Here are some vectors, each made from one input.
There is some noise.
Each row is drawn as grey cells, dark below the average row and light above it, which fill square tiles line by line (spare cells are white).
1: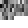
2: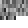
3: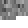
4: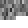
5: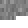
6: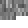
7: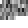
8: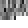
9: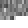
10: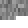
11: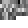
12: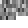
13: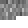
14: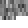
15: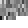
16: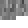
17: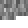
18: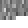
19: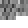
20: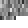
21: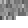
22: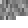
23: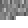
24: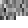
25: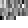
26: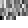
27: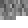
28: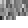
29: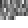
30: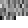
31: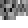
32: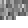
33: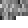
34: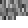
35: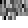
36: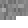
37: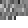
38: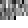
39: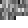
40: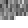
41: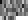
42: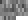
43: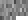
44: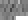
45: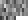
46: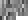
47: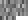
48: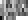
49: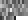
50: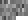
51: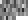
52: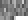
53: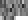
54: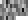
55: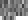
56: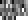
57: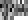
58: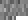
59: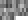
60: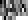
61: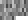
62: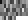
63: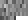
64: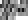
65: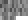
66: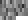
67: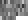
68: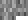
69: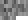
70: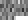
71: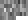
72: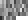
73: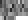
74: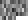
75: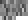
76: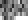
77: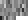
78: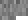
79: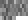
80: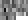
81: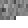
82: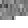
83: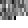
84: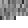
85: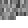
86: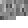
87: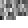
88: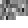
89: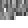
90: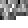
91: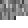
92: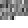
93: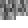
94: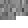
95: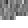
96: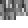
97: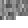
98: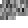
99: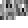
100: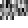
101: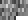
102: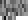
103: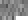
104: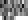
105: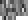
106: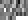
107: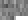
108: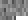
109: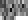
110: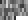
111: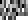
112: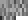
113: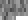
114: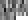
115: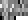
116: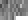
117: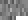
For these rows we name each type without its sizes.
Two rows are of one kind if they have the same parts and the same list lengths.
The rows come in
2 kinds.
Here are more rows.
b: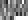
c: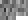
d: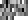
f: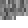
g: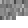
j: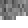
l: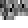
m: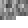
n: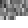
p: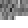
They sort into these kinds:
b, c, d, j
f, g, l, m, n, p

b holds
a point on each of two lines.
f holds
a point on a line and three true/false values.
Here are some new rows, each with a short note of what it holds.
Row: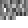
a point on a line and three true/false values
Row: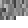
a point on each of two lines
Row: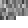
a point on each of two lines
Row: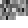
a point on each of two lines
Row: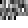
a point on a line and three true/false values
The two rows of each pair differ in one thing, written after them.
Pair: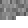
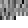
the place on the line
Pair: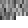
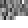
one of the three true/false values
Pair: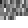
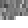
one of the three true/false values
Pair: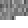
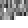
the place on the line
